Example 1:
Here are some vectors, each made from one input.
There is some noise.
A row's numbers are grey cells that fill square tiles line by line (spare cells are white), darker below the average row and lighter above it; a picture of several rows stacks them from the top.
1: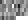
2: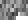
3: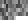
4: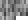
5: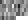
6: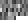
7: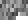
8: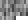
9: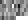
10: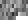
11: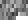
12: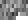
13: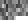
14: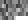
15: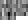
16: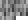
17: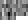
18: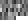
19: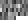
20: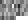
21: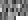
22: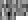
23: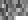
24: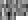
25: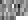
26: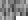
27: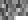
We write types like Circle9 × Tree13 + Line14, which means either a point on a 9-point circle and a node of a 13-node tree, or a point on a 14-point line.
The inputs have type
Label6.
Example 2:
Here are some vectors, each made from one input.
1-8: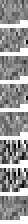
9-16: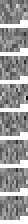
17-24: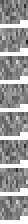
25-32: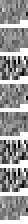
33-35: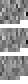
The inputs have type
Tree7 + Unit.
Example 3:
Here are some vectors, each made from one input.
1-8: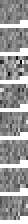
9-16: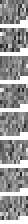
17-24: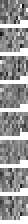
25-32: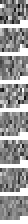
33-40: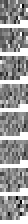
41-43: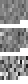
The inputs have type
Tree8.
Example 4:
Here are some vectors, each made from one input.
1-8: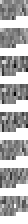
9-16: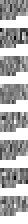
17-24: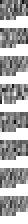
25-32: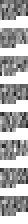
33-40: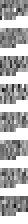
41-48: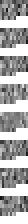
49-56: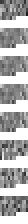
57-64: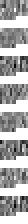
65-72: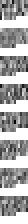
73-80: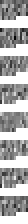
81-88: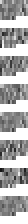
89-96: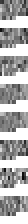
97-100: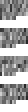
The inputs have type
Bool × Bool × Bool.
